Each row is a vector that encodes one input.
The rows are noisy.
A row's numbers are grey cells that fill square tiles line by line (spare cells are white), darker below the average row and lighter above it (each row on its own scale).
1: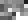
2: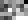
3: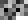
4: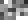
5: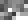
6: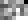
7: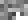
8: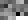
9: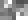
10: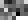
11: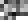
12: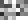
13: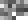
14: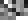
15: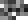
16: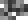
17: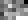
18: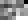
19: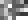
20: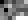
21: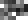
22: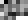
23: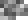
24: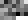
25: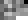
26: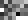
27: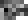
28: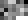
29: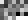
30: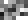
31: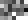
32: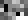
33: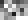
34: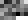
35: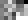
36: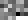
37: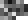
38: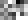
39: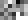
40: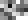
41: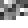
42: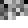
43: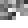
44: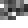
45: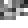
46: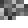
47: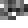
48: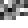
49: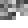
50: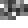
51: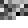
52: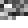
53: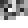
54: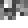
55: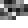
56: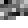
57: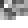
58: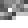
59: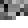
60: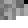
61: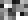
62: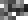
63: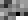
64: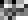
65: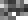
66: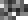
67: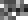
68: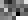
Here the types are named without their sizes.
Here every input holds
a point on a line, together with either a fixed value, or four true/false values.
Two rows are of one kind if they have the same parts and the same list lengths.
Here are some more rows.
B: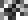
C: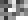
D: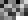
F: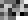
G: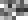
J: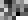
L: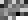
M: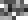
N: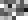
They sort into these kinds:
B, C, D, F, L
G, J, M, N

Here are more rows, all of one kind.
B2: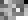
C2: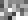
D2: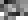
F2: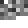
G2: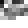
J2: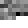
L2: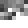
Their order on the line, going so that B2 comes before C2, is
D2, J2, F2, G2, B2, C2, L2.
